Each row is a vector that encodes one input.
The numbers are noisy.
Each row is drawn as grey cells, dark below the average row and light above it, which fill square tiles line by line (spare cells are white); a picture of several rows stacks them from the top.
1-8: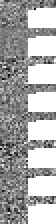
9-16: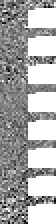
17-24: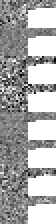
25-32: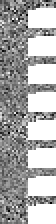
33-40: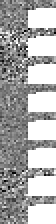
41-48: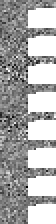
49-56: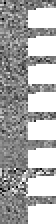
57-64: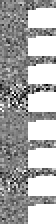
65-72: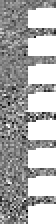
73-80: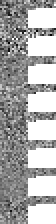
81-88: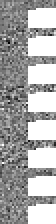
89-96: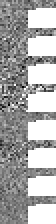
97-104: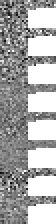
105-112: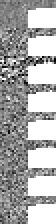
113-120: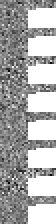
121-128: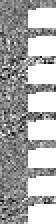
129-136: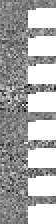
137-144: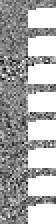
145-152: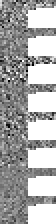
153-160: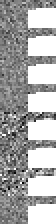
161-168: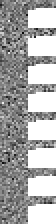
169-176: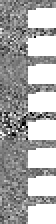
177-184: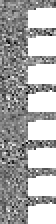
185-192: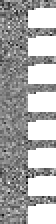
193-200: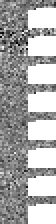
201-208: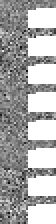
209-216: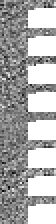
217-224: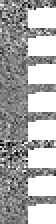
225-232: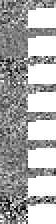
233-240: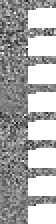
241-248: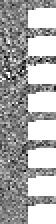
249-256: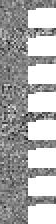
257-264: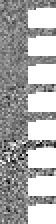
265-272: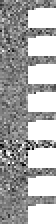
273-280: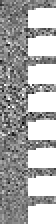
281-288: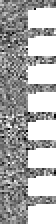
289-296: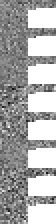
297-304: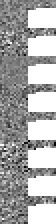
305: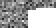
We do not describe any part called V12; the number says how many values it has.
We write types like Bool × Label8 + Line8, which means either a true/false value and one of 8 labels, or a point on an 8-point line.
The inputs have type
(Bool × Bool × Bool + Line7) × V12 + List3(Circle8) + Tree11.
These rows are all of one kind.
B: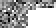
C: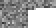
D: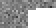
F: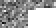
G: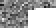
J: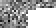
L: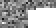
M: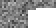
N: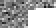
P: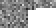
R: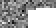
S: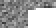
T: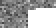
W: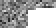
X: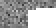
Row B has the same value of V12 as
D, G, J and P.
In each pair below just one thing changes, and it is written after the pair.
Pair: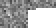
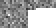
the place on the 7-point line
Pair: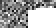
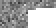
the place on the 7-point line
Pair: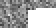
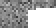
the value of V12
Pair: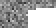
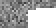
the place on the 7-point line
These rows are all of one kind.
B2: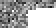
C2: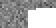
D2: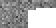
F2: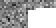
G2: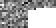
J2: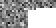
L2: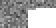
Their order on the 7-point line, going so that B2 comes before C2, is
J2, B2, C2, G2, F2, D2, L2.
